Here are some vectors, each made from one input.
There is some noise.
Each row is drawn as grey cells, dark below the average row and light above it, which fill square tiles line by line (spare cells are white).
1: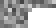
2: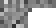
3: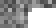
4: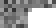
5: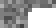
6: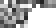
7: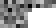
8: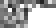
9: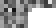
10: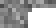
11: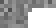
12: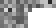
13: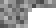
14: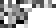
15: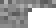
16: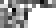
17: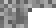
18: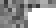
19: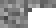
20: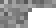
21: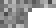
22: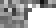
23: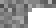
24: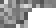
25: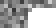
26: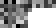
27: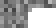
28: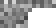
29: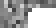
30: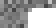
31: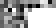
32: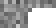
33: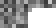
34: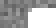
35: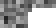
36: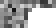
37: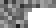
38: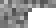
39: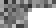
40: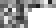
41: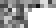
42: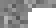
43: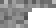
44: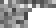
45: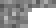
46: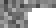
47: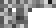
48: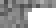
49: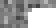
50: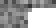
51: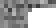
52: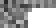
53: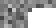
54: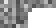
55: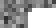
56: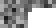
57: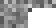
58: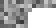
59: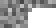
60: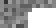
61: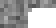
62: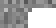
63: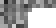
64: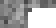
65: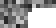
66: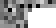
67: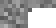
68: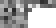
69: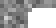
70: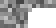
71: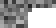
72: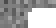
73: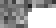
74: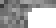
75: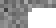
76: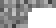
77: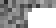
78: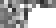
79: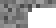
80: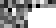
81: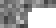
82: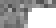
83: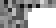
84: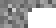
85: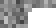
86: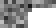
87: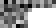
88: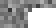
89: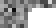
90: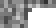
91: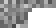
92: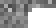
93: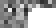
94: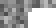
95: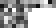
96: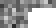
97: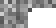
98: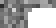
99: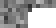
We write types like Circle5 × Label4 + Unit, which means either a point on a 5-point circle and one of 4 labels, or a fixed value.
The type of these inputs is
Bool × (Circle8 + Unit).
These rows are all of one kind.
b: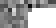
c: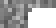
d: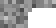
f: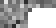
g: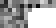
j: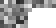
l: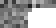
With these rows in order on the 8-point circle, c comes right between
d and f.
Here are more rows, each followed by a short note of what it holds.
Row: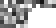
a true/false value
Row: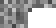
a true/false value
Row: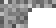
a true/false value
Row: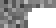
a true/false value
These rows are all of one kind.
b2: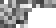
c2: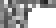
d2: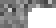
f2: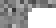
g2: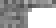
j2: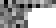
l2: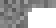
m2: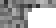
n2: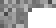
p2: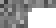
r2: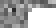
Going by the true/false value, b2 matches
c2 and n2.
